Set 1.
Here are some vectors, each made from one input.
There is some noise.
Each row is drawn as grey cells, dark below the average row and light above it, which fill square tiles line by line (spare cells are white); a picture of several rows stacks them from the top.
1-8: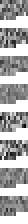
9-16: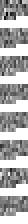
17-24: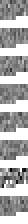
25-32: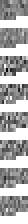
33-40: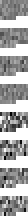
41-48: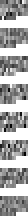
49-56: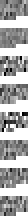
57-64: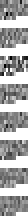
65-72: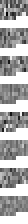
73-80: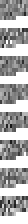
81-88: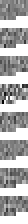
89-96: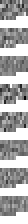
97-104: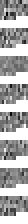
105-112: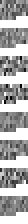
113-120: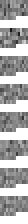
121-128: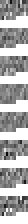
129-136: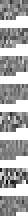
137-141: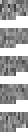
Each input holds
either a point on a 10-point circle and a true/false value, or a fixed value.
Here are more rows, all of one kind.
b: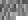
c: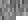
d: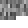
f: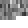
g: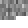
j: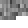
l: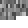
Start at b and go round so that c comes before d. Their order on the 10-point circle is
b, c, j, g, d, f, l.
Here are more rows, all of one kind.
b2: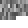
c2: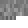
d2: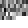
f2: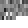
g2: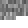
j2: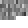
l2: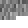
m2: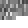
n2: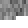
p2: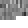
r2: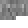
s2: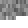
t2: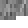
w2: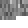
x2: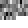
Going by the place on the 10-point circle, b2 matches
c2, d2, f2 and p2.
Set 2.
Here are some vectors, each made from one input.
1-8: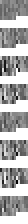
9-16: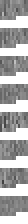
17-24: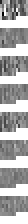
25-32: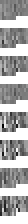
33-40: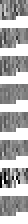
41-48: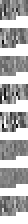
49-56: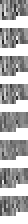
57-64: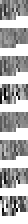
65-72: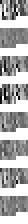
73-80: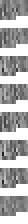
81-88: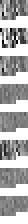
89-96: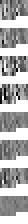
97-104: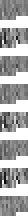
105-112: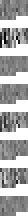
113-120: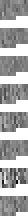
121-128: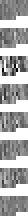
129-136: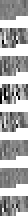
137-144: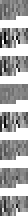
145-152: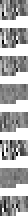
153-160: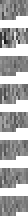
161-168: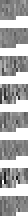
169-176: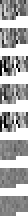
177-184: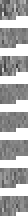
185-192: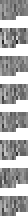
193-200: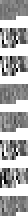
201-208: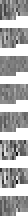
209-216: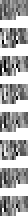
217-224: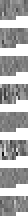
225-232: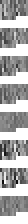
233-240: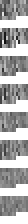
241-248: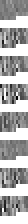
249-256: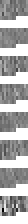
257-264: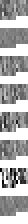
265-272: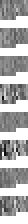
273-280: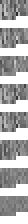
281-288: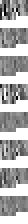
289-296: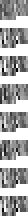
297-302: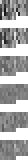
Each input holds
a true/false value, together with either a fixed value, or a node of an 11-node tree.
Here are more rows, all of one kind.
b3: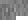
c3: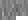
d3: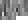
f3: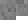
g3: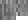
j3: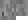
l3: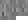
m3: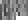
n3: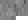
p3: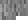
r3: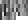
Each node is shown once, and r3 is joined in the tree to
b3, n3 and p3.
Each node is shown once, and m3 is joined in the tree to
f3, j3, l3 and p3.
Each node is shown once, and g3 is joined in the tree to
j3.
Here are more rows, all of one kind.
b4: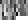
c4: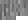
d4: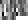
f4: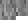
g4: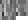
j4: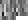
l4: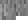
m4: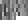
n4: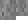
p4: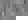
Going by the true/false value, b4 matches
l4 and p4.
